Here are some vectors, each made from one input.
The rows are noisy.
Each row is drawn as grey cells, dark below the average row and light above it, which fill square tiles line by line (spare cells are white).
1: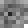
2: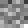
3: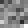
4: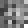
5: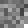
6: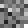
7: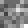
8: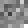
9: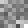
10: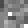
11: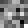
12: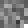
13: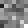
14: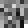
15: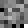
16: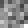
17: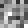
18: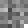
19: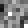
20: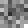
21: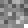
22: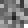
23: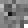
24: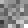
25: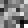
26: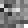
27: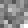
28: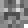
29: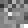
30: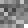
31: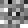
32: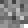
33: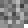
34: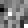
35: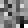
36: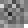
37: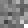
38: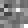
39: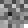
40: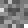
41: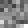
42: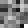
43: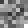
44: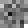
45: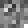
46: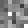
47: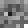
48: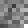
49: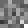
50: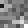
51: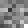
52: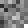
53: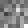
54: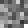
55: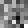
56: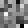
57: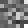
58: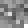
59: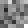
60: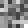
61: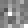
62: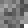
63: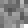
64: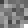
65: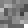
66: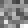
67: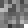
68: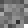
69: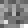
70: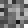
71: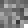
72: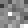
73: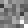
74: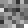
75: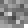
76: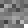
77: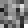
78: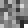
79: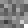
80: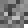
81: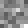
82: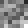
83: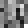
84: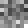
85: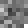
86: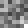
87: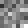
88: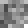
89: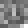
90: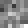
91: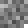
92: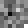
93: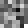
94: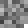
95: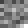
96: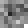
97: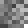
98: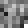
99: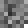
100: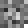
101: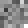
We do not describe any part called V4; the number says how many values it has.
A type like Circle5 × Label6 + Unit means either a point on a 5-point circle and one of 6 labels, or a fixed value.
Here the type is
(Bool × Bool × Bool × Bool + Line5) × V4.
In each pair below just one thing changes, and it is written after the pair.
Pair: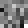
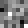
the value of V4
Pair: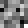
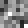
the place on the 5-point line
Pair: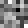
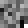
the place on the 5-point line
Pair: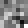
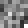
the place on the 5-point line
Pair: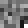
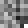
the place on the 5-point line
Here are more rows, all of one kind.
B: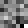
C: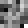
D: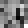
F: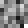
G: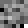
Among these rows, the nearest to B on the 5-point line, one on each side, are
D and F.
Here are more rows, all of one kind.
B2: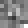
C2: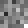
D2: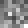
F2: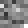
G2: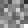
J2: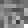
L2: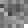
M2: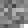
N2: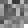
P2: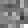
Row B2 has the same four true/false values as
C2, D2, F2 and N2.
